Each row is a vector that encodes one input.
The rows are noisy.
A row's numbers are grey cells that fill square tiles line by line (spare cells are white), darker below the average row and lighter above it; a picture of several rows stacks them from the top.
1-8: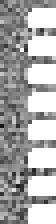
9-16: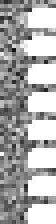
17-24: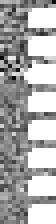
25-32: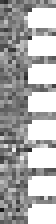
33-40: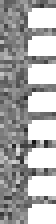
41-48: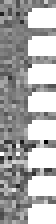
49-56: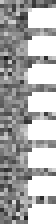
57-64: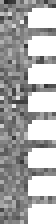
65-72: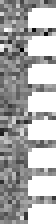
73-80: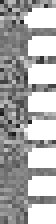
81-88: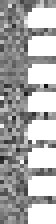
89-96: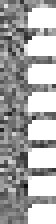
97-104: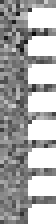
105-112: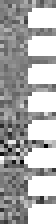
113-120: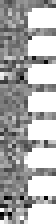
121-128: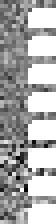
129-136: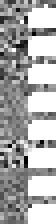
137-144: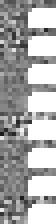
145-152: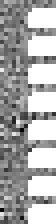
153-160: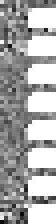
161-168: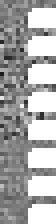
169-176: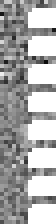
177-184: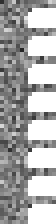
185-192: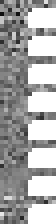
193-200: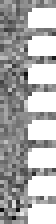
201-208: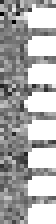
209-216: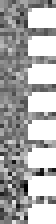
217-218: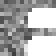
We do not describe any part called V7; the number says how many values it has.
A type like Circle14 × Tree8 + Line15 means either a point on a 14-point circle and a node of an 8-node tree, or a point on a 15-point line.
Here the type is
Bool × Bool × Bool × (Line4 + List2(V7)).
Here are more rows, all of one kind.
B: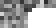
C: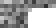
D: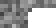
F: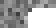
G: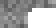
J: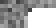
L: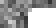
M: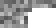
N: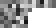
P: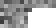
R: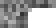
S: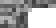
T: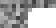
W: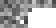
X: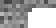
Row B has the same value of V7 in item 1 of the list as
C, F, S and W.
